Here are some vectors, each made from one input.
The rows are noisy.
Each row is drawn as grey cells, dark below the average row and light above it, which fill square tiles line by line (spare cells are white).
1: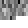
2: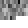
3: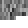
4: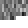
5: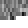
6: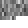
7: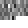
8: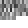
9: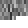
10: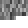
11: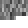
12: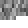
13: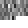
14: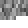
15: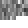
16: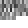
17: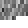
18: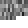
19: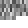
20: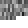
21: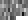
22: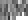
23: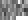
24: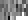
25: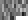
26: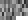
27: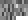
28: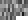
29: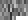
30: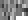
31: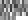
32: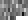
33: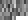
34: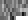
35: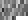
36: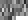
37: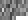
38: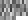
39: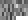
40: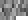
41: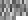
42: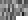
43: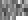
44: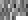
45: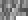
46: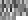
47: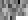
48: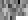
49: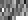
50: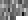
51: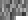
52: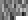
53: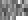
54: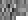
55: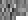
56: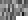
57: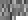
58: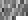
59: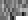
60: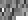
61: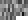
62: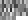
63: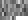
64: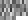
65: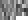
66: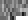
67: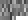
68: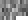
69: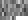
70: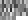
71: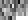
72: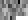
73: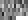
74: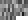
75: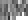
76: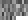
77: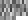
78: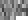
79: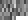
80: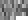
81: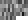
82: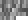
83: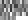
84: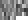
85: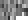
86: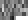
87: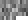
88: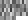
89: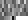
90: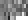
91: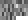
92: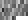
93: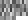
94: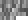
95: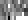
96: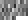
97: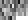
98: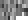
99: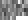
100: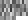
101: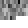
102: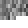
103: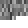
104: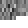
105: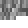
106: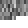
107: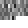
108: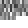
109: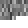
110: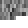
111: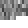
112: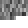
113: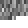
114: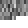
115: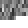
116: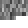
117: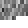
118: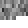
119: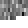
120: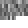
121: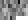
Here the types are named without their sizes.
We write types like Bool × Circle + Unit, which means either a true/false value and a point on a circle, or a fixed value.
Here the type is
Bool × (Circle + Unit) × Line.
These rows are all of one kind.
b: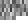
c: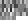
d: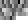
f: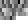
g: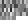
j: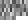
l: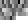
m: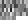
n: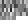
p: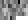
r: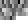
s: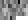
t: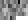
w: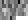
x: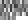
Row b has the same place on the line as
j, p, s and t.
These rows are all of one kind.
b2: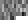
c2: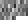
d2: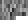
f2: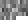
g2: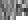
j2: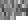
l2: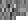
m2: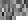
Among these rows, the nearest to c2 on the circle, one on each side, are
b2 and f2.
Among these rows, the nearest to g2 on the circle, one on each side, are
j2 and l2.
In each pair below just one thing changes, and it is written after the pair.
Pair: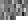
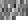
the true/false value
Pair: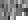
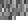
the true/false value
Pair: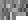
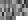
the true/false value
